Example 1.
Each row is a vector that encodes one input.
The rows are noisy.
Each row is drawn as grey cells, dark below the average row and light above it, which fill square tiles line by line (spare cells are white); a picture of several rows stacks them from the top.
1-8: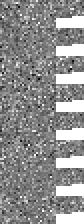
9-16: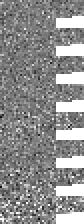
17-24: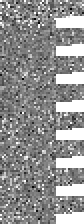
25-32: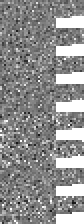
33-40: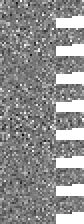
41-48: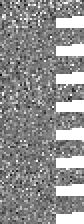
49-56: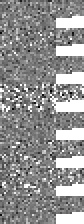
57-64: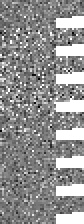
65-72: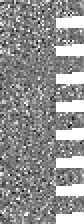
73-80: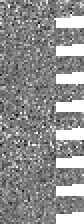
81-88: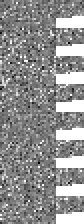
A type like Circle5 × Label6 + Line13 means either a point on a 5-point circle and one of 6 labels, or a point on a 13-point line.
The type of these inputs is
Bool × Circle6 + Circle9.
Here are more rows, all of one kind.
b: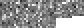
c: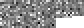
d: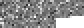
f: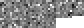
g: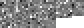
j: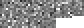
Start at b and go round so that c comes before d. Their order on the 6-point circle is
b, c, f, g, d, j.
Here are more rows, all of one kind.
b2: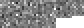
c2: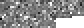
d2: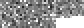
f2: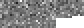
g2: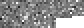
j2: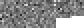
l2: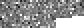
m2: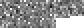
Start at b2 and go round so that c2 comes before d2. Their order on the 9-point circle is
b2, g2, l2, j2, c2, m2, d2, f2.
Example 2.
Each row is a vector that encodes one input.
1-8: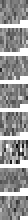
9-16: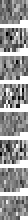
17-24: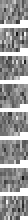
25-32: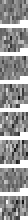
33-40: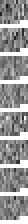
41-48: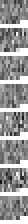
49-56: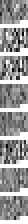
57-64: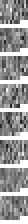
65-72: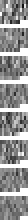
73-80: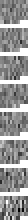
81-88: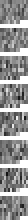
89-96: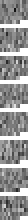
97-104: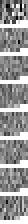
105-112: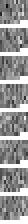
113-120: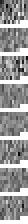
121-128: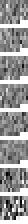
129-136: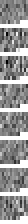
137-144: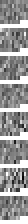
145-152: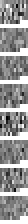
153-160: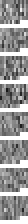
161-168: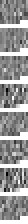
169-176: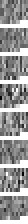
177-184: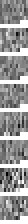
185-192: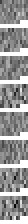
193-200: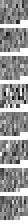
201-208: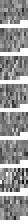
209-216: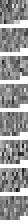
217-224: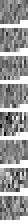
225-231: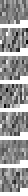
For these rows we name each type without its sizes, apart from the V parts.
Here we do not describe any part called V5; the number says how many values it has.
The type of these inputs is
(Bool × Bool × Bool + Line) × V5.
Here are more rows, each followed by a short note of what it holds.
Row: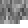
three true/false values and a value of V5
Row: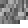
three true/false values and a value of V5
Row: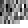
a point on a line and a value of V5
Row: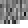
three true/false values and a value of V5
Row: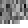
three true/false values and a value of V5
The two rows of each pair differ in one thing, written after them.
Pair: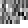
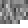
the value of V5
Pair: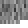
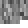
the value of V5
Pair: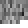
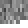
the place on the line
